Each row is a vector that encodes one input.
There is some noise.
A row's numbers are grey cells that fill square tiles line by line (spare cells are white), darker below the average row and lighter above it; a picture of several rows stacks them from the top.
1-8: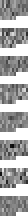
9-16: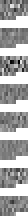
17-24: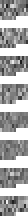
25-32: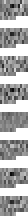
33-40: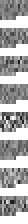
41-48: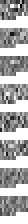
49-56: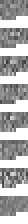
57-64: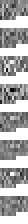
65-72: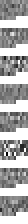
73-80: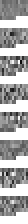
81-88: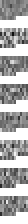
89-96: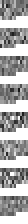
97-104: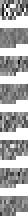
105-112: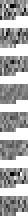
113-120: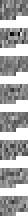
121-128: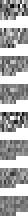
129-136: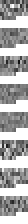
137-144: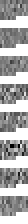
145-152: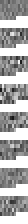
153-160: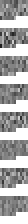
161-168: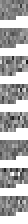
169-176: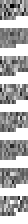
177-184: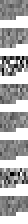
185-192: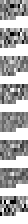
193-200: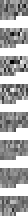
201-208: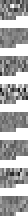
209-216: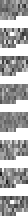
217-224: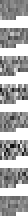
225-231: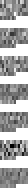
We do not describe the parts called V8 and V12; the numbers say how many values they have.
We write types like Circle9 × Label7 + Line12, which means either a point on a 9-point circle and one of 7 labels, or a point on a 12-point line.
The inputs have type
Line6 + (Tree11 + V12) × V8.
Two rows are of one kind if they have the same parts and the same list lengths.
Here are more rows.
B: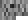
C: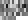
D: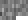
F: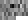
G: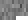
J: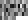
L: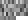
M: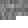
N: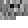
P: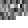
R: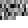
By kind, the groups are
B, G, M, N
C, L
D, F, J, P, R

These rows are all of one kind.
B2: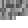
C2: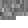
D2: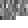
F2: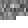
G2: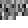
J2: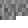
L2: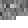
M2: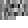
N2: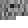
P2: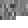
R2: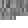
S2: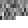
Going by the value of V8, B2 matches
F2, J2, P2 and R2.
